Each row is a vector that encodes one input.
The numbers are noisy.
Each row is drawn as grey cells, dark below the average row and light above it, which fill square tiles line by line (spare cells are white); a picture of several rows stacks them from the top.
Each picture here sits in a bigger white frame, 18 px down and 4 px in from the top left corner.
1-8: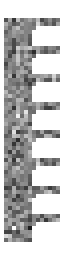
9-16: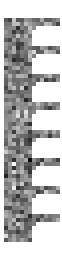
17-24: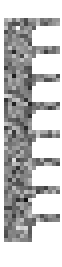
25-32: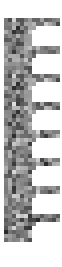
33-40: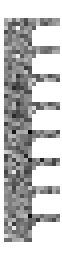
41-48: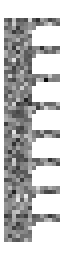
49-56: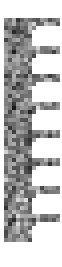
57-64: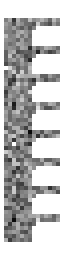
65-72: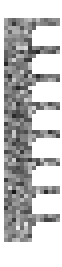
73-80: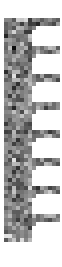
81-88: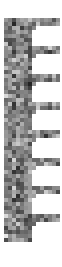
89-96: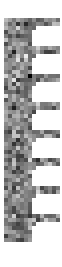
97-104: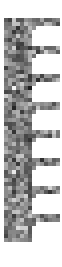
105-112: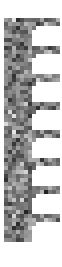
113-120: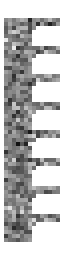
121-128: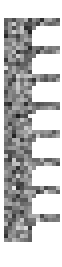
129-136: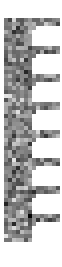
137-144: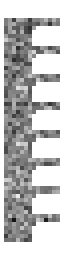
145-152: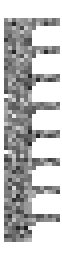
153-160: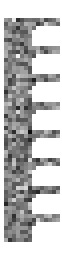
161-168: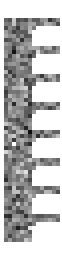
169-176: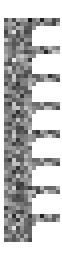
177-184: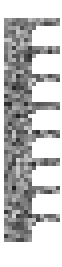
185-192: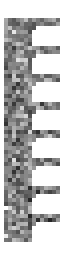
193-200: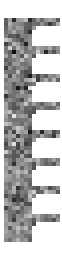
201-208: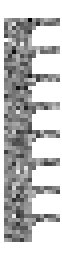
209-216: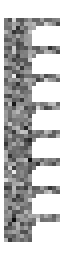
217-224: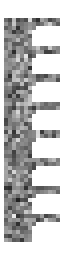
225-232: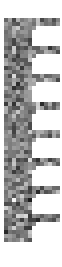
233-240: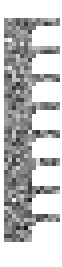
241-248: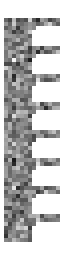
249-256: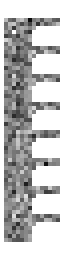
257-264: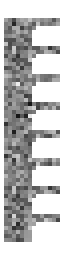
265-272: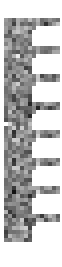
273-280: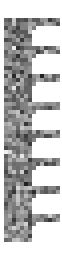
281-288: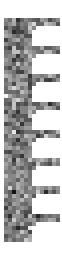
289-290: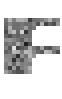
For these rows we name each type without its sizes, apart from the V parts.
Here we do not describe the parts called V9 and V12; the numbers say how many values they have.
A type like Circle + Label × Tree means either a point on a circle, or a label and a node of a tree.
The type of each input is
Bool × V9 + Line × V12.
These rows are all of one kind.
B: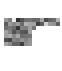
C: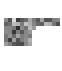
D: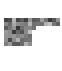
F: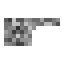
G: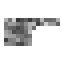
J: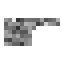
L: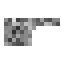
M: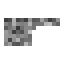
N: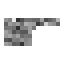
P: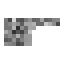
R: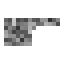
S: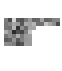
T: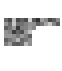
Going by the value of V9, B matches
J and N.
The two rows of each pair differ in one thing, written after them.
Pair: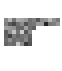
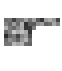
the value of V12
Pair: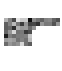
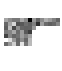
the value of V12
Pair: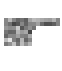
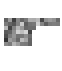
the value of V12
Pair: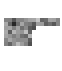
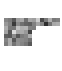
the value of V12
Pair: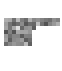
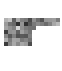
the place on the line
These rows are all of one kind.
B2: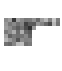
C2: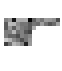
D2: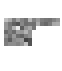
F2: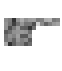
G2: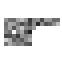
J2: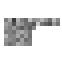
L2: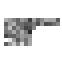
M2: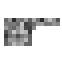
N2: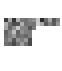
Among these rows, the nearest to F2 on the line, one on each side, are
M2 and N2.
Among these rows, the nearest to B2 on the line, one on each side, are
L2 and M2.
